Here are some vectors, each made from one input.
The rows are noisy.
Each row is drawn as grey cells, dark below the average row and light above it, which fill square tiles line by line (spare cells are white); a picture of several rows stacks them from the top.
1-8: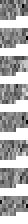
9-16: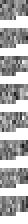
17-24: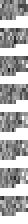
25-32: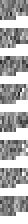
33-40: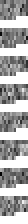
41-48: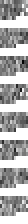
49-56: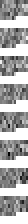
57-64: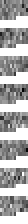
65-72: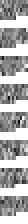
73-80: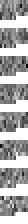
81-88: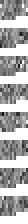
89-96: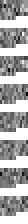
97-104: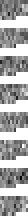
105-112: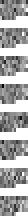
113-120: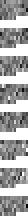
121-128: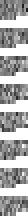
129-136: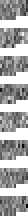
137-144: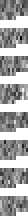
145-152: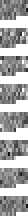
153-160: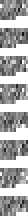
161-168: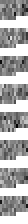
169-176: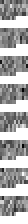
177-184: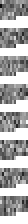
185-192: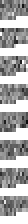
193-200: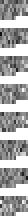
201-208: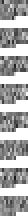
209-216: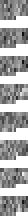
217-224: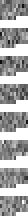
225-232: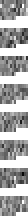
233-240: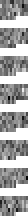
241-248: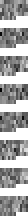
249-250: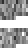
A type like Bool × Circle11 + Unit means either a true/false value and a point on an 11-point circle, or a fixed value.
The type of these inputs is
Bool × Label8 × Label8 × Label8 × Label8.
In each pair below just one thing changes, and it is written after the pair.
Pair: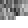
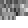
one of the four labels
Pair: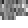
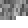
the true/false value
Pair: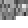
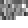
one of the four labels
